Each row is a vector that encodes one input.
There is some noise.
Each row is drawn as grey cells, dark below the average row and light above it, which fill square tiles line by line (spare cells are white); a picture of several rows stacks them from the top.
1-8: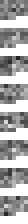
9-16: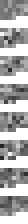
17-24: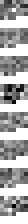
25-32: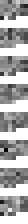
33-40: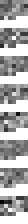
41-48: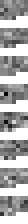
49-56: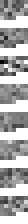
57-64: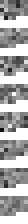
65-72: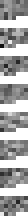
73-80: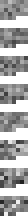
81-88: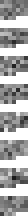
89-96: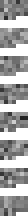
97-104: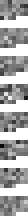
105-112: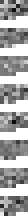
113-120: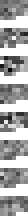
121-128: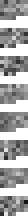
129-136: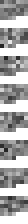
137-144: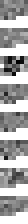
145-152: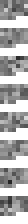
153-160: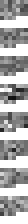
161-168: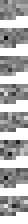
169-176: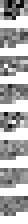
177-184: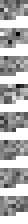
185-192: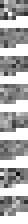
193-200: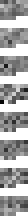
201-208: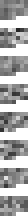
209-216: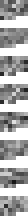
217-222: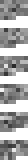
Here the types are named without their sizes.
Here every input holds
either a fixed value, or a node of a tree.
